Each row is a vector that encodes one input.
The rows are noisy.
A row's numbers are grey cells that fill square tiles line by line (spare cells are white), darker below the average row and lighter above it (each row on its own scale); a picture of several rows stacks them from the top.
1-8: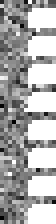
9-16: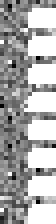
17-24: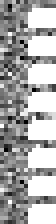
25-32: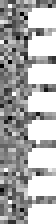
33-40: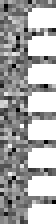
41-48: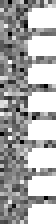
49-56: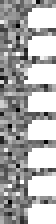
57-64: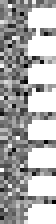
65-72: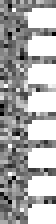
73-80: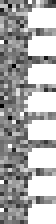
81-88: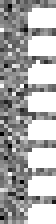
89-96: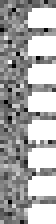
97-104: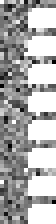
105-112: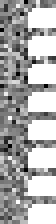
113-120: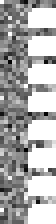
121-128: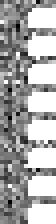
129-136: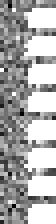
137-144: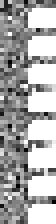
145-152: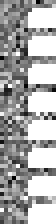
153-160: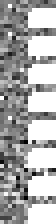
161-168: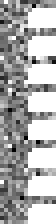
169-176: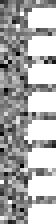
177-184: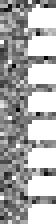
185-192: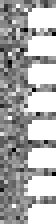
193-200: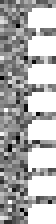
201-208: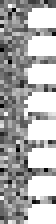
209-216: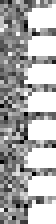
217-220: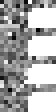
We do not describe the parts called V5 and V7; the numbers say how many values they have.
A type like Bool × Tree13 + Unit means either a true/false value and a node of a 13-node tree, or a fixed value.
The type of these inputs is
Bool × Line9 + List2(Line4 × V5) × V7.
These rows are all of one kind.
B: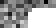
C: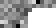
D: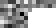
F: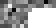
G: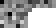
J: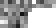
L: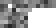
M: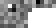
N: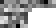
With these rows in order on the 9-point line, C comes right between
J and M.
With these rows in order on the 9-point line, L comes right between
D and N.
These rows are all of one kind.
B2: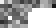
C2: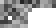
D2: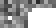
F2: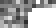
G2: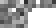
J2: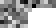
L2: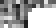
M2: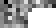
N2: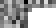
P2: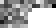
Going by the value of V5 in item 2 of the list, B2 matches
F2 and G2.
